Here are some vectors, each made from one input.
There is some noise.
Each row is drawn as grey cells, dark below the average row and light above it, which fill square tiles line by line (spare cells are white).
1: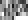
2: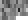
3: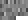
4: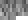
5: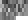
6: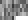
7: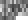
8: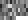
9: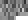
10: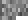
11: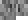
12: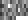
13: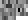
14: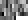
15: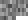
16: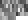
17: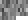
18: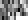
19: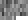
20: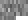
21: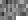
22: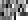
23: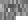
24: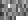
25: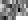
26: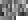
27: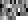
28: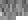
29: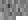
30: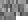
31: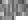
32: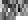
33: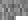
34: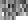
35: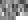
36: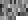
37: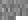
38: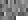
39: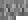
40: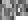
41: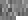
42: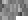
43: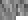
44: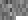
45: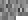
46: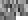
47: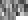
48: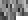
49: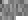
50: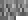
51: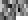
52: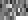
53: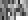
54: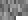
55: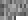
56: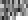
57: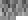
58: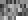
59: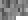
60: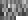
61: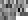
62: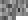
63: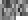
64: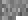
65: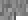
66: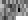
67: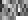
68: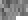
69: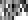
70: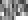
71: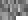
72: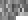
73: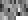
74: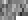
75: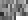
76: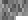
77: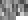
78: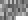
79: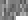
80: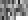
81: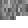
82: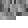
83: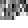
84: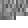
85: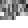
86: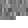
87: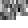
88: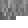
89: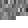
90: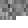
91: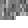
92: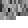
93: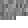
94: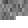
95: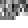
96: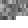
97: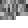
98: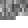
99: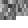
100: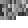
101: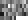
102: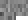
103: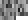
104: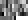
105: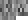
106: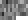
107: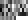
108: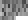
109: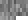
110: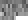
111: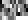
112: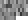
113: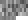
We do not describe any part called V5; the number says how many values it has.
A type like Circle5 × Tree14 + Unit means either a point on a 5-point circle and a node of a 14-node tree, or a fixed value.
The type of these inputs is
List2(Bool × V5).
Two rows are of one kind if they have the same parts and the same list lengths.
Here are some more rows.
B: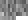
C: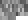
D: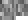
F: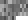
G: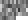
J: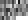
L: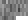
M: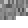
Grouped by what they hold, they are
B, C, D, G, M
F, L
J

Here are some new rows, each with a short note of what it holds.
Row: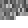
a list of one item
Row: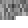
a list of one item
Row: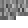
a list of two items
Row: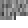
a list of two items
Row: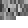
a list of two items
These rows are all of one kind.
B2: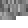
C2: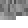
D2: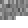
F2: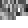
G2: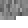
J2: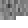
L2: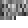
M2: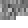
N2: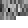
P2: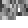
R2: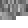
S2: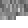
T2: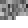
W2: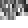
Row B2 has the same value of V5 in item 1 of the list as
F2, N2, R2 and T2.
